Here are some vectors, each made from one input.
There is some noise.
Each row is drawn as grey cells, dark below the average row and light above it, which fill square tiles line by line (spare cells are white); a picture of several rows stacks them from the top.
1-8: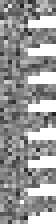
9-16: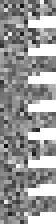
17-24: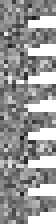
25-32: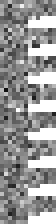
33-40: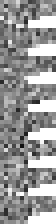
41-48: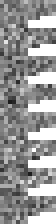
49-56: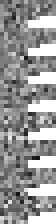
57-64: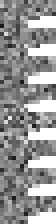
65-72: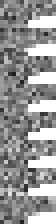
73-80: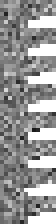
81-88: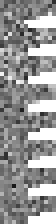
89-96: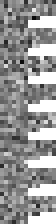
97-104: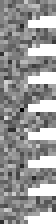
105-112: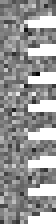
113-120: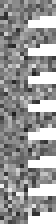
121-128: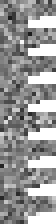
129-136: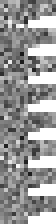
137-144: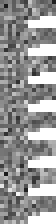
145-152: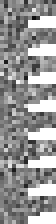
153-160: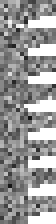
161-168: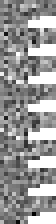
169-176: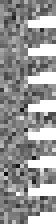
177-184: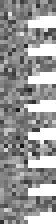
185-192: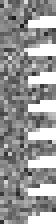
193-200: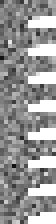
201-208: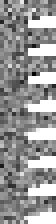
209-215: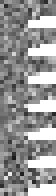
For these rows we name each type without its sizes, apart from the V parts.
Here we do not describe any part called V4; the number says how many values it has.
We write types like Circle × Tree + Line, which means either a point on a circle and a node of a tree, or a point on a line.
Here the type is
Circle + Label × (Line + List(V4)).
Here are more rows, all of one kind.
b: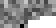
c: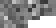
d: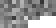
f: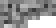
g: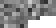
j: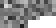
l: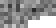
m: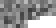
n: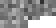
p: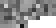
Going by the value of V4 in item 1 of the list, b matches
f, g, m and p.
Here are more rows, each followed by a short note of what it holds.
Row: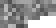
a label, together with a list of one item
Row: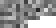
a label and a point on a line
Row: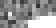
a label, together with the empty list
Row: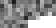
a label, together with the empty list
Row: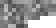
a label, together with a list of one item
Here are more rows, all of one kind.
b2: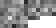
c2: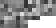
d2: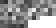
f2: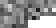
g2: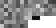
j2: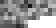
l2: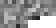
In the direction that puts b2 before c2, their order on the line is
f2, b2, c2, j2, l2, g2, d2.
